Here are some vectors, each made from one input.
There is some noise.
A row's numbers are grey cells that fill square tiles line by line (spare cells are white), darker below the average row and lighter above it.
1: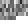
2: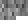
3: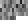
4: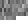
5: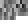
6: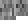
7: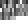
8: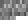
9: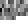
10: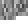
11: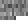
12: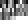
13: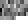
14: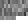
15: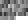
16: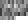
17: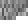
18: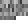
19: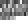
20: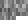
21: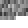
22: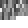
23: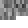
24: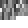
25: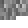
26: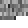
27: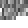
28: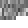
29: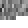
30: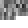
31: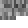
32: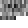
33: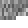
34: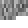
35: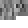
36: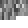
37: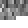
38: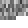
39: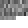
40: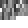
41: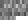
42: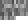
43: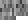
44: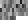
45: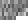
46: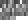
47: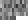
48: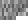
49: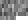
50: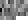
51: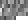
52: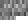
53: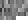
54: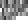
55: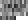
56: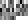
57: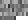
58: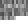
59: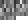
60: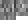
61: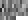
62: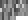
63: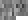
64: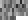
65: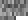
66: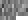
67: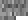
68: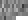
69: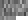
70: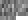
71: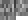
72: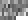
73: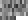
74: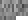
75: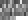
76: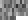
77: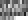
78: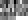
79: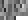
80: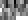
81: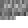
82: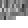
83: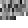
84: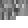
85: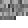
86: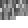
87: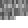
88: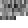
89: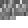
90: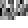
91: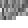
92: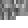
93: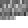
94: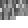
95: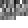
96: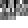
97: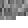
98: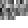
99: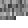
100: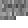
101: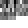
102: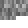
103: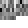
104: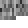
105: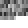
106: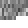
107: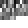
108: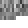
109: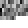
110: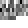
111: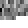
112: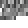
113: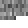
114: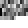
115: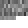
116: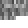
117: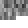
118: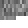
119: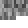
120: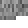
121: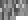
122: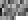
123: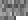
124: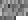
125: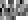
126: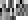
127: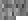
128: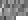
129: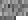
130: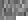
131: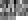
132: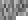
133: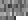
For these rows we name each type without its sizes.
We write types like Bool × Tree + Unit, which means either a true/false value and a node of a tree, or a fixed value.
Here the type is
Bool × Line.
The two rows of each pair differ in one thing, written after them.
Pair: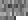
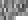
the place on the line
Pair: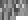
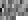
the place on the line
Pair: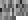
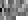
the true/false value
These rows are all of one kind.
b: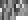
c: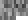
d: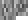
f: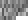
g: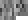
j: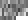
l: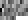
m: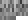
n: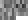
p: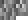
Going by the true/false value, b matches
l and p.
